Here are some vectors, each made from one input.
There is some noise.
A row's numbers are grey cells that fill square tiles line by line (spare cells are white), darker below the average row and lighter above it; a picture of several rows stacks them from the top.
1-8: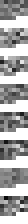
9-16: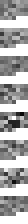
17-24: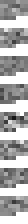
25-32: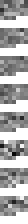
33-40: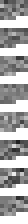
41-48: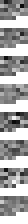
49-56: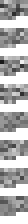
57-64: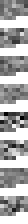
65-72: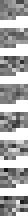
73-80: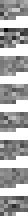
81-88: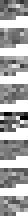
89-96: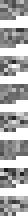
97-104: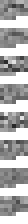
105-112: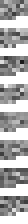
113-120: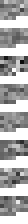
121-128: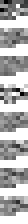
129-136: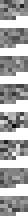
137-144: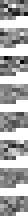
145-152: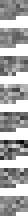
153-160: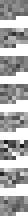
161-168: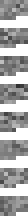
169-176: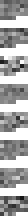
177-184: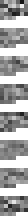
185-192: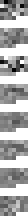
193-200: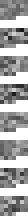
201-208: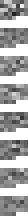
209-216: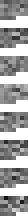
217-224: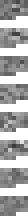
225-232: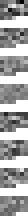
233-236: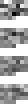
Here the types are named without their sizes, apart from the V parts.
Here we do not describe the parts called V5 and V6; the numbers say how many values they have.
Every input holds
either a fixed value, or a node of a tree, a value of V5 and a value of V6, or four true/false values.
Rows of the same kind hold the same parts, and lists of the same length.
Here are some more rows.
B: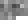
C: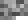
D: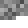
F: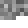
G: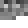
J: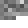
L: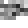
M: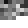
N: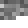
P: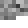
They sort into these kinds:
B, C, M
D, J, L, N, P
F, G

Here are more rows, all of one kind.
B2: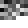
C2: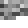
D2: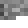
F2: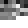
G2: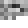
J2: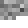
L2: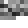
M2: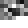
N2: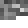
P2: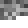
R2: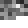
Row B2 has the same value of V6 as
C2, N2 and P2.
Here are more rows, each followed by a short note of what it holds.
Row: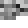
four true/false values
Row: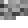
a node of a tree, a value of V5 and a value of V6
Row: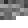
four true/false values
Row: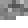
four true/false values
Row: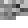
four true/false values
